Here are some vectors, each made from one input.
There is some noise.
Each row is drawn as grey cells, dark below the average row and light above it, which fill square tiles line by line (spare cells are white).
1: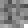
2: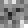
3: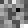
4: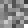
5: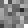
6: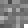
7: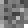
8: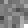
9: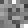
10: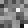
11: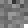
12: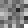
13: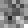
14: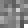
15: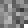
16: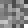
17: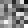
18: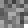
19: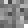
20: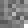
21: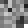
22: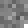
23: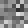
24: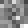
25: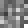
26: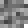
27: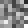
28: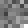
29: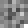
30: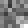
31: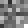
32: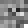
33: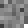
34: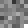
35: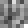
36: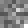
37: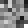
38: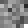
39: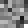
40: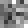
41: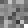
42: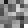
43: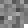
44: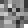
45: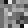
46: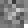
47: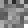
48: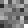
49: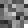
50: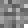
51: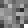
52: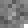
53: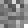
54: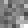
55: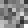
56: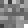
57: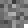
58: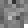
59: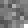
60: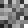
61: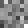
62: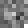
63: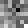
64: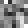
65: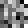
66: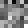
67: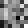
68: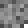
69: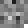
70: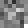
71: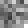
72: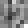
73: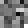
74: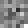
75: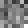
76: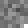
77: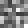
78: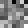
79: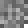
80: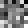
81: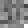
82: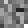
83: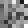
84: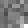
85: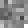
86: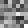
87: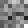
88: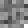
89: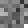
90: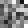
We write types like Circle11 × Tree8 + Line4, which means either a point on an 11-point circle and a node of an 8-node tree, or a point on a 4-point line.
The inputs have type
Bool × Line5 + Label8.
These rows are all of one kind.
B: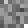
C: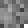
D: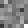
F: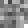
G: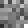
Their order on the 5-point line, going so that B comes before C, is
F, B, G, C, D.
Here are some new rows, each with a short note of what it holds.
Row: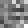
one of 8 labels
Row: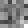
one of 8 labels
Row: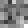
one of 8 labels
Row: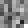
one of 8 labels
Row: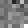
a point on a 5-point line and a true/false value
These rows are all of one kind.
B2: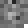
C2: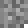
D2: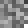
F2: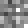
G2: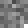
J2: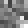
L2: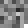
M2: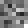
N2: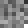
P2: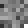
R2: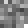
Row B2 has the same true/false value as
G2, J2, L2 and M2.
